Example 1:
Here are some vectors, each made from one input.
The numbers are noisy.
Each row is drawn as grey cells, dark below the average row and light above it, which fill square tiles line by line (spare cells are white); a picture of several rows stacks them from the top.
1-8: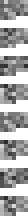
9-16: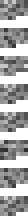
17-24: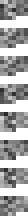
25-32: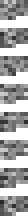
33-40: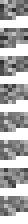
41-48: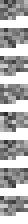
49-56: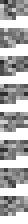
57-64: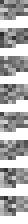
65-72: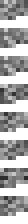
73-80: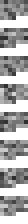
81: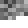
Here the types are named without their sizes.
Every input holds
three true/false values.
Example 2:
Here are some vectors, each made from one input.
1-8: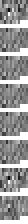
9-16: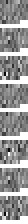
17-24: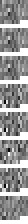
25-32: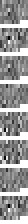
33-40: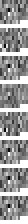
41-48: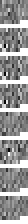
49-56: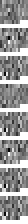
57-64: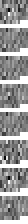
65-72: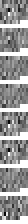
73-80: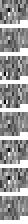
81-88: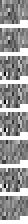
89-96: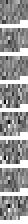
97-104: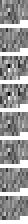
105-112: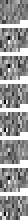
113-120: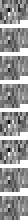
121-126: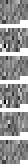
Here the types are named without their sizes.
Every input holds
a point on a line.
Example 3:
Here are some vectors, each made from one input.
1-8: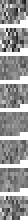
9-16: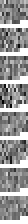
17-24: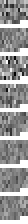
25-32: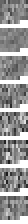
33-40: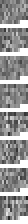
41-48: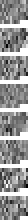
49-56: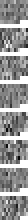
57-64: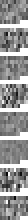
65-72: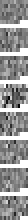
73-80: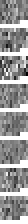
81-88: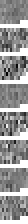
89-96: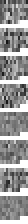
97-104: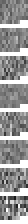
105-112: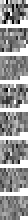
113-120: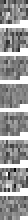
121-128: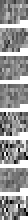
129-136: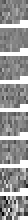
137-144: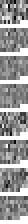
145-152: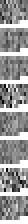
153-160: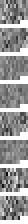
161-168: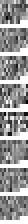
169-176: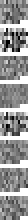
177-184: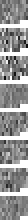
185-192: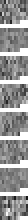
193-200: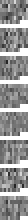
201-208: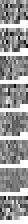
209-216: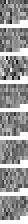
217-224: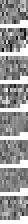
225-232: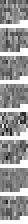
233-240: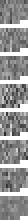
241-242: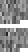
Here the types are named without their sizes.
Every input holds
either a fixed value, or three true/false values.
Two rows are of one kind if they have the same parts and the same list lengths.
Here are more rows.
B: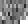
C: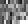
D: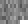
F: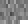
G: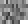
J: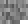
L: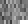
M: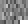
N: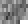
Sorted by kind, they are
B, C
D, F, G, J, L, M, N

